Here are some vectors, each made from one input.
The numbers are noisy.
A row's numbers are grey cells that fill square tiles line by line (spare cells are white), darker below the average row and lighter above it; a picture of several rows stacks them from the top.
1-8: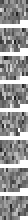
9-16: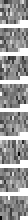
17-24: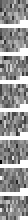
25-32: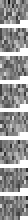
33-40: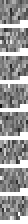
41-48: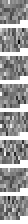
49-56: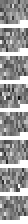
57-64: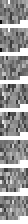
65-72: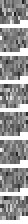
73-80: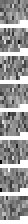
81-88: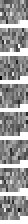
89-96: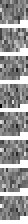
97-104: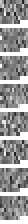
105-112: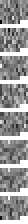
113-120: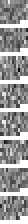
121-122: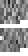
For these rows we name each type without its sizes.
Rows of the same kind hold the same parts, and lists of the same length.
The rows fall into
3 kinds.
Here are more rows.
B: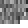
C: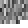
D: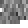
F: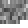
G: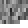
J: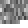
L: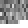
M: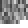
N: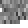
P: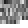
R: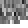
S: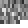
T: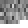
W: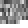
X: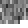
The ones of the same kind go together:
B, D, F, G, J, N, X
C, R, S
L, M, P, T, W

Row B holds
a node of a tree.
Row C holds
a label.
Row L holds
a point on a line.
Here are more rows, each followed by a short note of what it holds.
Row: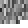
a label
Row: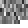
a label
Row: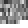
a point on a line
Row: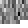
a label
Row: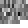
a label
